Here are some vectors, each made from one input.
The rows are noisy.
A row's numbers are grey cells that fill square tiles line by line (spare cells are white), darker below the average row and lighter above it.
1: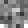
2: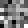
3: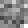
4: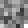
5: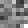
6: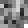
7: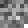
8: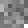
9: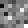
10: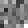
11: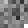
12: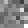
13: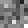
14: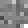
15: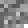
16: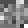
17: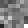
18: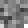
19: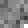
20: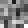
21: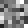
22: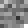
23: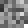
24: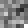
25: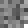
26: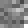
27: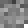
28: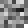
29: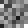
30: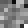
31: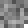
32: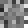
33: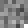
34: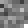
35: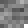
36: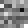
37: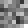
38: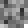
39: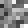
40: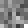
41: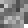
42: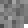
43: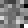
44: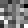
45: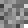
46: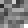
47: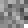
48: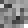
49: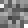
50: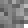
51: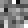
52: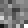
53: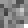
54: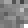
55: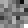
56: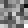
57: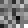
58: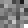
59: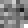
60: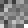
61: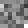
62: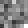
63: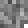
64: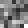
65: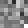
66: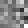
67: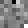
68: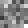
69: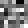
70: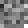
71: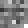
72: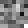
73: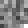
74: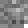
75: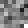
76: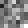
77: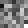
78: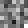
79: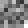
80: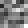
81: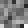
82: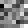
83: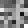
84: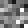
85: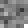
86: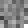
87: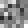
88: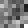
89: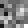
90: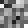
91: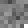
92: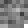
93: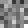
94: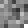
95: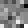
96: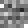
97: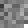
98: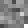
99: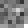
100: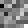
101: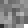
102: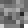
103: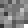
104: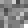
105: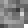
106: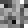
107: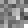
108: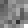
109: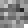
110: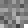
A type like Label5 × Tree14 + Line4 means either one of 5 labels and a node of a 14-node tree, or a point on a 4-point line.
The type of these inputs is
Bool × List2(Line8).
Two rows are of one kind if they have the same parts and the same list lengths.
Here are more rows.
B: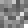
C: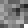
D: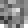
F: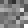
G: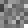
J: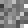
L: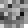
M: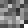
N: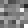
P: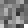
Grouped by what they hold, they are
B, D, F, J, N
C, G, M, P
L

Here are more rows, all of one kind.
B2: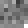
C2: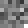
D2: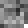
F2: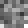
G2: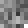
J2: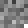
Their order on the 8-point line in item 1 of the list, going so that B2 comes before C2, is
G2, J2, D2, B2, C2, F2.
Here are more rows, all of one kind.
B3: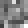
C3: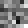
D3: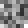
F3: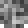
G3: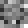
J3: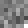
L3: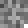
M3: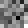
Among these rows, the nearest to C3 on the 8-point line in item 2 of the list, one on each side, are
D3 and L3.
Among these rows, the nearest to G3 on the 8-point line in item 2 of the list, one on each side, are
D3 and F3.
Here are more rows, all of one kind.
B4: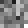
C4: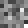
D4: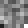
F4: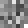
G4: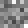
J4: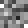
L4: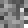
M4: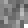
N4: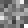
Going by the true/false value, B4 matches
G4, M4 and N4.
